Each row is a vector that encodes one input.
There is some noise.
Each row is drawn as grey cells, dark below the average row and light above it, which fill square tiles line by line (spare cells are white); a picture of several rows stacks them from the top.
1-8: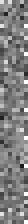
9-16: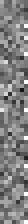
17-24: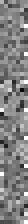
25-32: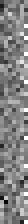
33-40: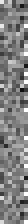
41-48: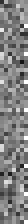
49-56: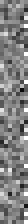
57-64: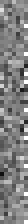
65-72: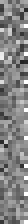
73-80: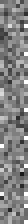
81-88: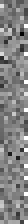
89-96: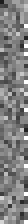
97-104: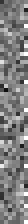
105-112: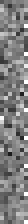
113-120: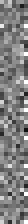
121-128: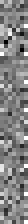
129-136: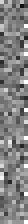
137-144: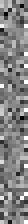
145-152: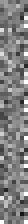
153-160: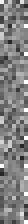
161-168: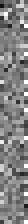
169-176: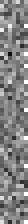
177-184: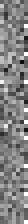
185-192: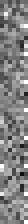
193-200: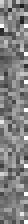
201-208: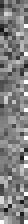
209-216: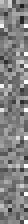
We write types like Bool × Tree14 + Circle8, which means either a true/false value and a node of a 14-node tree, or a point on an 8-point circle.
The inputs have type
Line4 × List2(Line9) + Line8.
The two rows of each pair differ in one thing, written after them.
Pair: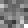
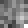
the place on the 9-point line in item 1 of the list
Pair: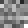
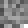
the place on the 4-point line
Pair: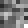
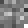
the place on the 9-point line in item 2 of the list
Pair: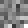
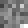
the place on the 9-point line in item 2 of the list
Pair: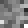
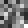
the place on the 9-point line in item 1 of the list
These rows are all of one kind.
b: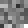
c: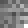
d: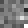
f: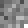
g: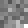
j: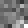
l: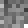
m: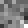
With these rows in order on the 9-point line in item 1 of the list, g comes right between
b and c.
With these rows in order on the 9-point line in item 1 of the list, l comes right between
j and m.
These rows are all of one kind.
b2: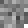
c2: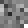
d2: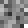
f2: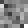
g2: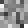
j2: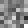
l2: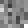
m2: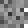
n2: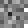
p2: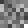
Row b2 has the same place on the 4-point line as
g2 and j2.
